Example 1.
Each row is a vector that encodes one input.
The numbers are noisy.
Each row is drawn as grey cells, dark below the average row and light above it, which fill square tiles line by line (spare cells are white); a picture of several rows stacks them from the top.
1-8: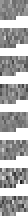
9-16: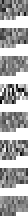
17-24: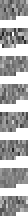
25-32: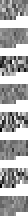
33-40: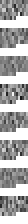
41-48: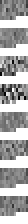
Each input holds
either a point on a 4-point line, or a point on a 5-point line.
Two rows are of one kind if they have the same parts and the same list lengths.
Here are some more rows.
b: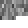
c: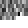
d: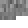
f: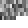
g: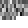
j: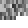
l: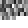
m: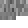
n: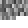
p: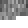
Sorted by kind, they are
b, c, p
d, f, g, j, l, m, n

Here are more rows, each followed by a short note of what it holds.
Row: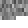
a point on a 5-point line
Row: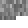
a point on a 5-point line
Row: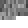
a point on a 4-point line
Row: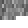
a point on a 4-point line
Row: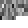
a point on a 4-point line
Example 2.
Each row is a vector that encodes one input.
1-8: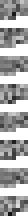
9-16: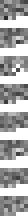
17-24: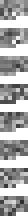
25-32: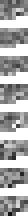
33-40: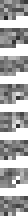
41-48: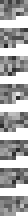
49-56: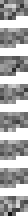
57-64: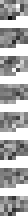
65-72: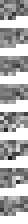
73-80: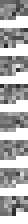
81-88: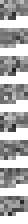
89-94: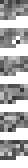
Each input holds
a point on an 11-point line, together with either a fixed value, or three true/false values.
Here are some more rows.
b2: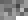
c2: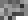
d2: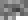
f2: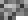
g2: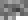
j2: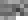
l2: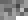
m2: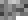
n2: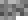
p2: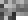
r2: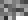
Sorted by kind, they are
b2, c2, f2, l2, p2
d2, g2, j2, m2, n2, r2

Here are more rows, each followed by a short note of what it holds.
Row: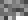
a point on an 11-point line
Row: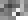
a point on an 11-point line and three true/false values
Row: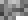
a point on an 11-point line
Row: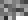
a point on an 11-point line
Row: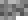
a point on an 11-point line
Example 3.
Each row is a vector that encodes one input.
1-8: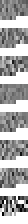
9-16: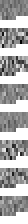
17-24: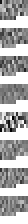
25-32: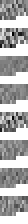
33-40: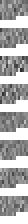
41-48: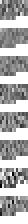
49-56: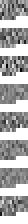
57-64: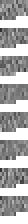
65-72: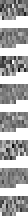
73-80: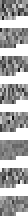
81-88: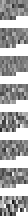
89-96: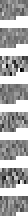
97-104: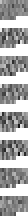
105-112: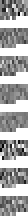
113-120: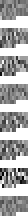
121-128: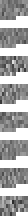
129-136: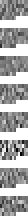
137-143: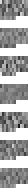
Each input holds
a list of up to two points on a 13-point circle.
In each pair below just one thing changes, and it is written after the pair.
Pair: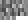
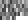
the place on the 13-point circle in item 2 of the list
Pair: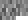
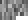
the place on the 13-point circle in item 2 of the list
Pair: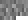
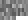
the place on the 13-point circle in item 1 of the list
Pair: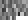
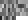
the place on the 13-point circle in item 2 of the list
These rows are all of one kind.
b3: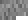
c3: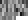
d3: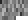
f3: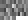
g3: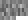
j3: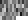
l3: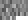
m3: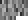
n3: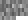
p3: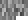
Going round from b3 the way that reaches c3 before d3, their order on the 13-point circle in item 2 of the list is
b3, g3, n3, m3, j3, c3, l3, d3, f3, p3.
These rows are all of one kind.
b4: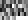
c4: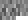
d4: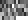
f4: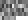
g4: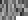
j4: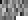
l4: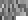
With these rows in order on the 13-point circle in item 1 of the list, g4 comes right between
c4 and d4.
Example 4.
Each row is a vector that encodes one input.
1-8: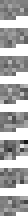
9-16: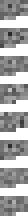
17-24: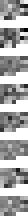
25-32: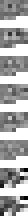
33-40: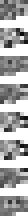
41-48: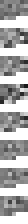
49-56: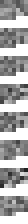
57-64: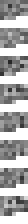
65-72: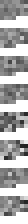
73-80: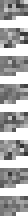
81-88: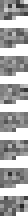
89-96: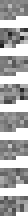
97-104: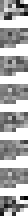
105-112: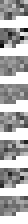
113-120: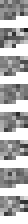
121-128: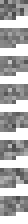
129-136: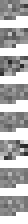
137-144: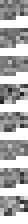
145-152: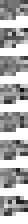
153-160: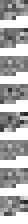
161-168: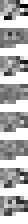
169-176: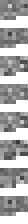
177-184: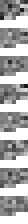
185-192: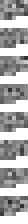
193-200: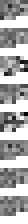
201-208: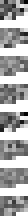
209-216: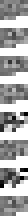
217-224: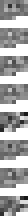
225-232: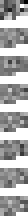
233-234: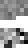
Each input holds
either a point on a 6-point line, or a point on a 14-point line.
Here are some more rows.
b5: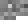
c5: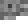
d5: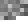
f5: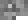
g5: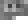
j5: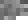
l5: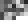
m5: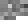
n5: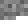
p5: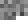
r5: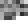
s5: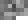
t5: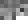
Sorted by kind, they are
b5, c5, d5, f5, g5, j5, l5, m5, n5, s5
p5, r5, t5

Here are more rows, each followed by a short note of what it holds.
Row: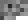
a point on a 14-point line
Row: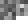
a point on a 6-point line
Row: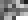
a point on a 14-point line
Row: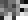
a point on a 6-point line
